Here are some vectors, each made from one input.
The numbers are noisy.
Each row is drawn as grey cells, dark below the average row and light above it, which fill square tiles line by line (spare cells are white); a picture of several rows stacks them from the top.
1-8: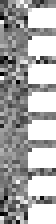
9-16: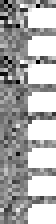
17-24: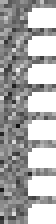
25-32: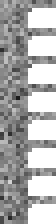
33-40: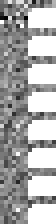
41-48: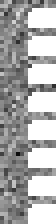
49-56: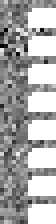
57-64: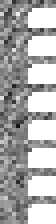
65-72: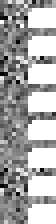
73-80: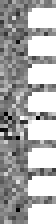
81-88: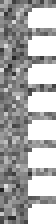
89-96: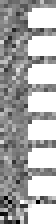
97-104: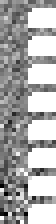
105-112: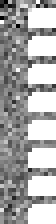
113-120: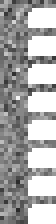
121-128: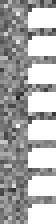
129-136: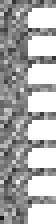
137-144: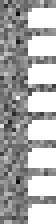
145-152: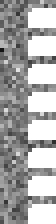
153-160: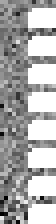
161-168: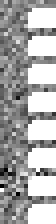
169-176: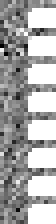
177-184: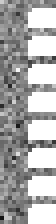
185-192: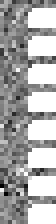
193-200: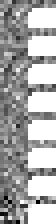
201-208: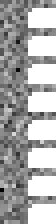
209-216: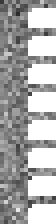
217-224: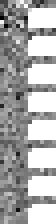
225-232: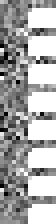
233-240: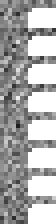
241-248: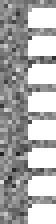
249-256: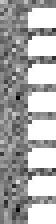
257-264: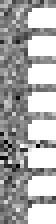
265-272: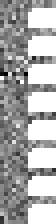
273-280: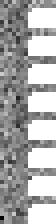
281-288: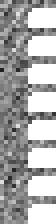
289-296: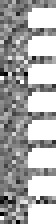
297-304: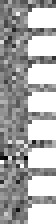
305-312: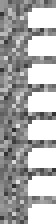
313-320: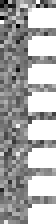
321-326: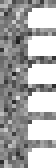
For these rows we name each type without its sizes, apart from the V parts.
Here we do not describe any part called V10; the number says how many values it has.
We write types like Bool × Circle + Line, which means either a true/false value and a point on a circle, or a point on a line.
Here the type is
Bool × Bool × Bool + Line + Tree × V10 × V10 × V10.
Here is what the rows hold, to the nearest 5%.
About 10% of them hold a point on a line. About 60% of them hold a node of a tree and three values of V10. The rest hold three true/false values.
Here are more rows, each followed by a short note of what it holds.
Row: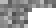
a node of a tree and three values of V10
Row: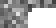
three true/false values
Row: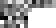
a point on a line
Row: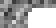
three true/false values
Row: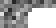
three true/false values
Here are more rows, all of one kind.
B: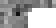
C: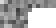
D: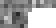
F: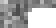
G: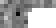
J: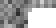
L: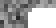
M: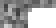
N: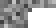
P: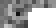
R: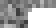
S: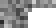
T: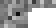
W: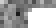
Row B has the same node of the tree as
F, G and W.
